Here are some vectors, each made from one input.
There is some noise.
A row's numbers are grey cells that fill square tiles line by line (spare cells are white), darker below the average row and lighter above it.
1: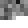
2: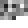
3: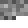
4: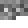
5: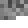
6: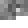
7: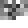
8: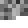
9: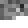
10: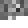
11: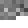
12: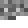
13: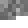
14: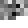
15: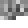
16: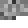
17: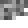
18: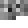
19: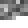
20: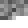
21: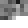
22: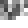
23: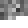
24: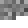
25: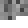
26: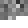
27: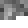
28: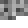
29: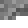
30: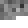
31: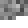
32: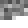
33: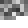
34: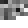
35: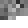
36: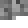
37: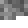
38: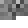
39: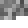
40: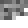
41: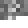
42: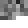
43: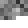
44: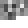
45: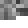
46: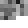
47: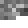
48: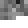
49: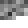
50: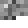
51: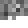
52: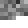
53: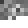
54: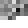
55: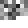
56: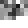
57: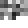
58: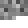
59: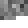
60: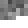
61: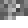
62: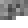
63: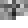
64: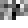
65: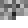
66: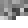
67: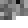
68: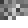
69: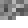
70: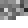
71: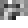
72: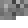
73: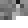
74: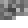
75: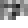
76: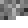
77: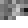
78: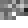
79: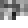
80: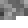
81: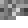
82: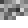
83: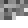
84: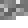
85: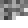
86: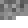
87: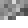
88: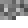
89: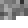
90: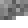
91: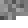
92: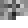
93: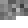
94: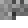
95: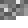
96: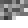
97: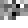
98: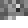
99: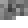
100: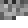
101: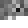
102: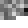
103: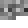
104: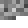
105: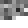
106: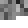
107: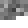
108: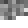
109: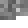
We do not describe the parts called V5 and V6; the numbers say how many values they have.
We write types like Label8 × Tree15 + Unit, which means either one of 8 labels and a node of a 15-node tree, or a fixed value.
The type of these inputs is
Bool × (Line4 + V6) × V5.
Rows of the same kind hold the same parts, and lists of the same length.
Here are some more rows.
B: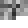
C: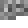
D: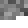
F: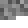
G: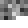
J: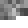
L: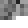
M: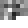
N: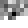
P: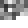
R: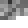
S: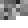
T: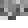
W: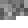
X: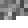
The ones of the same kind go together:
B, C, D, F, M, T, W, X
G, J, L, N, P, R, S

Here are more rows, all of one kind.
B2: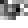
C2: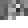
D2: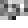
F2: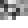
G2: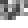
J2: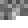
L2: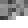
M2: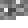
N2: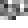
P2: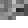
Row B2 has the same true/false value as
D2, F2, G2 and N2.
